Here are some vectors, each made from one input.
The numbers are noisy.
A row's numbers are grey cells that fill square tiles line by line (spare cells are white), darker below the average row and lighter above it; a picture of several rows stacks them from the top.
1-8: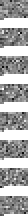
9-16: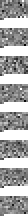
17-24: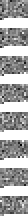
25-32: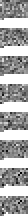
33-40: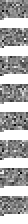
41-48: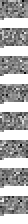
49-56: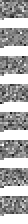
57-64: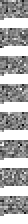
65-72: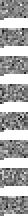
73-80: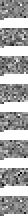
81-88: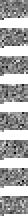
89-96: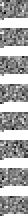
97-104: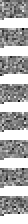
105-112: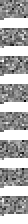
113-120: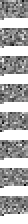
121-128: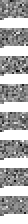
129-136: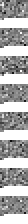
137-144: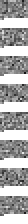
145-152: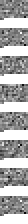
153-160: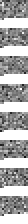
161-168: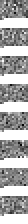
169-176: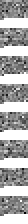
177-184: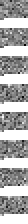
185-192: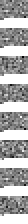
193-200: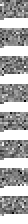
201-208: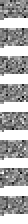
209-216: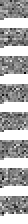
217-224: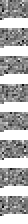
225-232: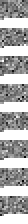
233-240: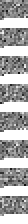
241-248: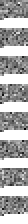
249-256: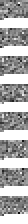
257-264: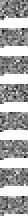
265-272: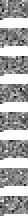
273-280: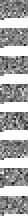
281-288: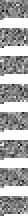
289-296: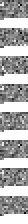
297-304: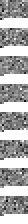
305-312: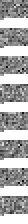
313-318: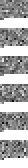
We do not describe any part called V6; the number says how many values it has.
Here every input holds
a value of V6, together with either a point on a 5-point line, or a point on a 10-point line.
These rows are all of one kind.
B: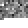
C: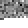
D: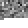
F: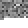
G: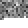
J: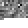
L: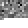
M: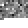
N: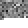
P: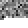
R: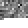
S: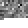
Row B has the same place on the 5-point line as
C, G, M and P.
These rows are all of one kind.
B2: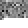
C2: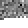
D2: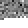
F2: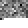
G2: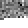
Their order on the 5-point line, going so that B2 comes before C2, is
G2, B2, C2, D2, F2.
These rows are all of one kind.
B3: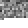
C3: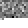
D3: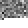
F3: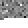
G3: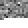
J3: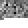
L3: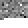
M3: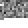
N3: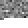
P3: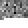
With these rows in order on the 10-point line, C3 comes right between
D3 and G3.
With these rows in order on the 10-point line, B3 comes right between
F3 and M3.
